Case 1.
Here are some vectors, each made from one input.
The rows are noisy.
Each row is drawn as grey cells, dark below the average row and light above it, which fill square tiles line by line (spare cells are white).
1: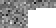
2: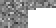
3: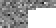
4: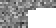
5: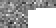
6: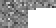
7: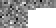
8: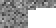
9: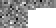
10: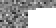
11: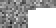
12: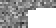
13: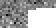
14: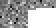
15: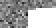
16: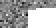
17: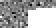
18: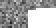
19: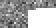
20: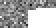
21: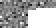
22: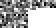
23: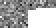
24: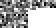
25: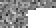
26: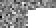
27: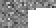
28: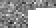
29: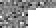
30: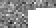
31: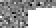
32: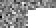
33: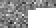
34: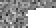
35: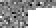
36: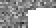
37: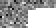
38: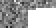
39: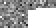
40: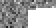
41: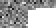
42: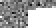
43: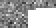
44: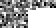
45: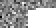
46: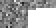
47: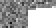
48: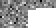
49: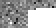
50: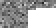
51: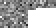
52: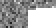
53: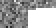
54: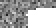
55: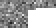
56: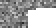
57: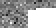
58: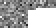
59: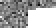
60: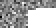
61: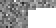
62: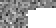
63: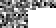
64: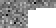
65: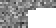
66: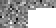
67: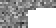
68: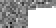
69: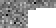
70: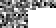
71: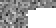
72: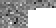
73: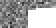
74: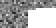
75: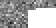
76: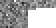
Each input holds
a list of up to two points on a 6-point line.
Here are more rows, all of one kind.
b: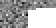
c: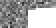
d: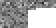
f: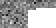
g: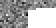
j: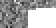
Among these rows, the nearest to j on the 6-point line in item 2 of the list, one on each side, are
b and f.
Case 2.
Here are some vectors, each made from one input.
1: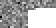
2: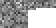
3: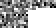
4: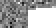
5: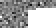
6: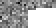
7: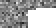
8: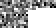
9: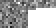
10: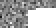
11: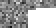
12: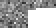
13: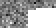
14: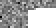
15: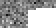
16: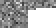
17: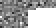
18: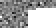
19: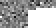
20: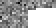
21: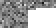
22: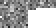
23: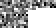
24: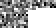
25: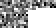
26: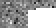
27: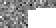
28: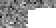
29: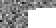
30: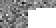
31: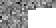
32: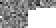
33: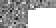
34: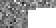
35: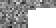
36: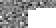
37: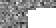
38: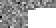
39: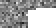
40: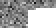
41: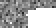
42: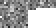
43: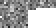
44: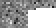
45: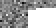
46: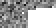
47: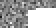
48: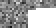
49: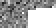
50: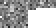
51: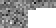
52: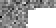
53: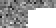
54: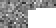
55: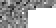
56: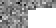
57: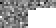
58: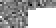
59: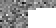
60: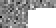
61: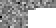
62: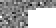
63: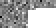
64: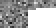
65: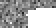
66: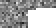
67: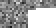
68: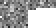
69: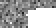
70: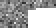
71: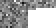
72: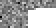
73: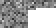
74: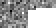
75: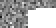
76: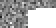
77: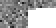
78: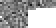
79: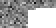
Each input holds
a list of up to two points on a 9-point line.
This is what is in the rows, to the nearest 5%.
All of them are lists of up to two points on a 9-point line: about 5% are empty, 40% hold one and 50% two.
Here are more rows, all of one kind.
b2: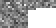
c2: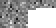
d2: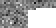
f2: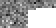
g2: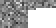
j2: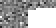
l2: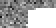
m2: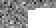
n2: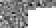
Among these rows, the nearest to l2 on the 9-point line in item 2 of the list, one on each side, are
f2 and n2.
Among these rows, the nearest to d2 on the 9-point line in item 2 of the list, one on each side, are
g2 and m2.
